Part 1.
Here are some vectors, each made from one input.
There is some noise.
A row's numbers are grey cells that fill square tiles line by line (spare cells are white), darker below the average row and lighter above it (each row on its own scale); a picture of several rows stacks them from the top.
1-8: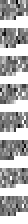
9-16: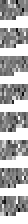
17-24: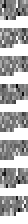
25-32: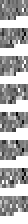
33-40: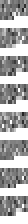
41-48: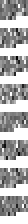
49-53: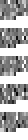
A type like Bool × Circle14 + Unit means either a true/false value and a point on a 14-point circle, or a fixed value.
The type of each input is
List2(Line4).
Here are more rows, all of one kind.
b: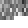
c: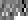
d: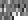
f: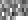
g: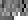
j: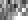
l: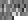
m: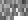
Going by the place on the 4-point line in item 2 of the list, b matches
c and m.
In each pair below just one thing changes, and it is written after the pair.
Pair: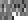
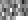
the place on the 4-point line in item 2 of the list
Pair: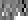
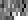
the place on the 4-point line in item 2 of the list
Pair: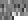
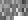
the place on the 4-point line in item 2 of the list
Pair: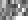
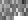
the place on the 4-point line in item 1 of the list
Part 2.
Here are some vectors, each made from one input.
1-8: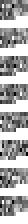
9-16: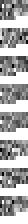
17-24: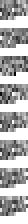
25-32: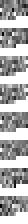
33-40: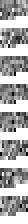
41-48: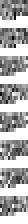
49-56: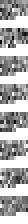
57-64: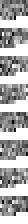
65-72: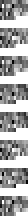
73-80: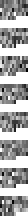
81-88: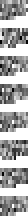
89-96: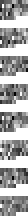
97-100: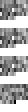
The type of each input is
List2(Line4).
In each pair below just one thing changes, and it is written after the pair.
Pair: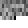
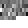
the place on the 4-point line in item 2 of the list
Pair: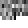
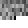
the place on the 4-point line in item 1 of the list
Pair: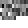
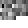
the place on the 4-point line in item 1 of the list
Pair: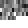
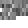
the place on the 4-point line in item 1 of the list
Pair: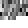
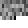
the place on the 4-point line in item 2 of the list
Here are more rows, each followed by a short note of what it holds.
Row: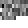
a list of two items
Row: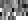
a list of two items
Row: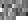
a list of two items
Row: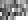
a list of one item
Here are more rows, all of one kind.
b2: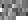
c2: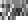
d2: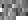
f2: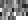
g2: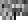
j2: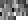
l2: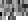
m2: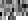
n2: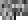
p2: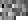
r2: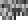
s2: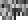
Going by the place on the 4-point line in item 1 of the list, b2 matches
d2, g2, n2 and p2.
